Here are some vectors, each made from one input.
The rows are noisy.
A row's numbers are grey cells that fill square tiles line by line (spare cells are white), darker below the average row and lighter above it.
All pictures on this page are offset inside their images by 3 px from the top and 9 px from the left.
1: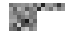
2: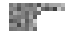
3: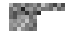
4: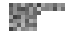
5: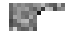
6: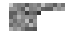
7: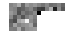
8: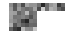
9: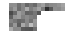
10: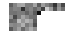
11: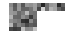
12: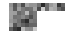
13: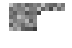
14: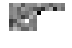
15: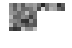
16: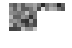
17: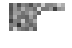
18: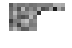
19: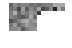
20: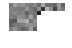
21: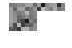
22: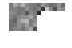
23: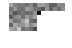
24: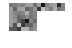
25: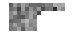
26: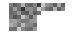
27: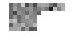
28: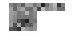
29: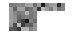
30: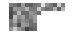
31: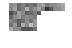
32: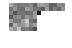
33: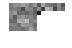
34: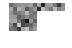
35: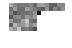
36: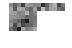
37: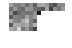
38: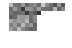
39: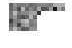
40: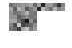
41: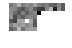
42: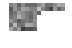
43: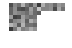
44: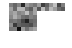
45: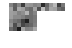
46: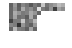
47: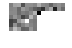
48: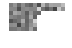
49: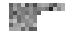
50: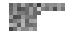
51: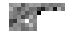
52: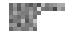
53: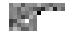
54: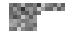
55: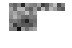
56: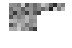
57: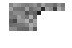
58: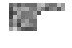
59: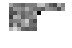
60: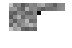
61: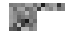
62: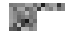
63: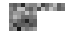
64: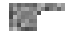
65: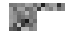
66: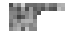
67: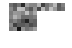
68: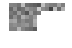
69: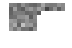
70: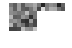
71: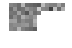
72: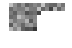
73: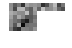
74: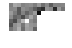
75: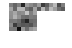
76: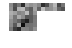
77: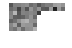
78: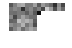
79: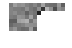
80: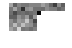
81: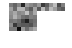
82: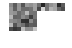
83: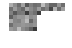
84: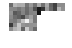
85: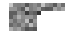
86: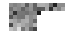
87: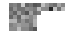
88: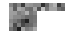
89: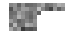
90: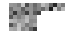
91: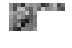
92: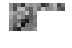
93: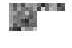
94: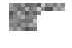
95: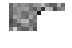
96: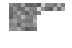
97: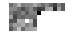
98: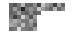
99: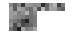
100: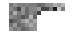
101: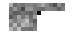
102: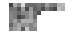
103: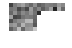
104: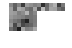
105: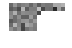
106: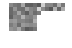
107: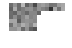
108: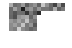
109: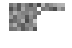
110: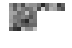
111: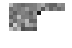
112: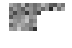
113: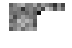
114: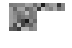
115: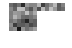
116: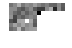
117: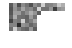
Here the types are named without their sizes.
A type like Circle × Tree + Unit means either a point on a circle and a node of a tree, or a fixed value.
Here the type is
(Bool × Bool × Bool + Unit) × Tree.
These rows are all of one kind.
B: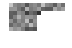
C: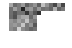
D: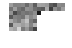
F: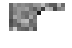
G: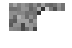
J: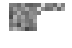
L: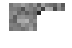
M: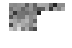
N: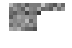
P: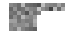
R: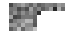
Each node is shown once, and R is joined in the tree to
C.
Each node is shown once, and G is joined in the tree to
N.
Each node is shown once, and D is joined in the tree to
M and P.
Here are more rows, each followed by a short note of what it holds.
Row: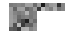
a node of a tree
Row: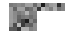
a node of a tree
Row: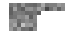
a node of a tree and three true/false values
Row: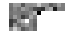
a node of a tree and three true/false values
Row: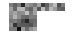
a node of a tree
